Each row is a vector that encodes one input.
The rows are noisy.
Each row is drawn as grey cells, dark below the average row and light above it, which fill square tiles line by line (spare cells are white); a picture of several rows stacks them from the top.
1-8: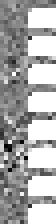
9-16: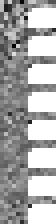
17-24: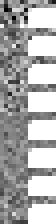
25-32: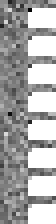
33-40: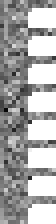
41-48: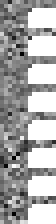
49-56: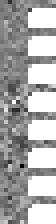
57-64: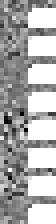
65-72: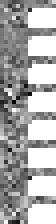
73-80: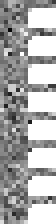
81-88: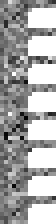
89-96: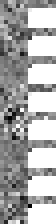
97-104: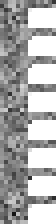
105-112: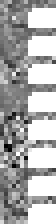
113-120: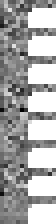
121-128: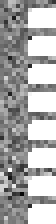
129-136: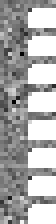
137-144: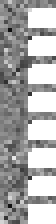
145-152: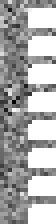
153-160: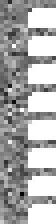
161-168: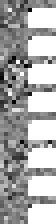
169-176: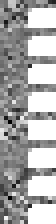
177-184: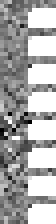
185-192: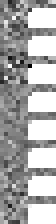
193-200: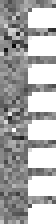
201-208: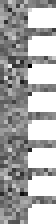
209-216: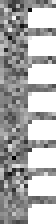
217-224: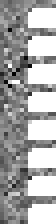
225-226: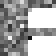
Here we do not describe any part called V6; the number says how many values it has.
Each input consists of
a list of up to two items, each a point on a 4-point line and a value of V6.
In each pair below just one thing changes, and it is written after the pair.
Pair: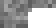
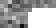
the value of V6 in item 1 of the list
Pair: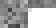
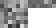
the place on the 4-point line in item 1 of the list
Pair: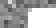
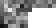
the value of V6 in item 1 of the list
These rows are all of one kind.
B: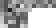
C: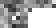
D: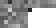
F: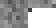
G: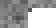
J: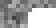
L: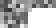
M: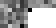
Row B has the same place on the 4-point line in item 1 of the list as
L and M.
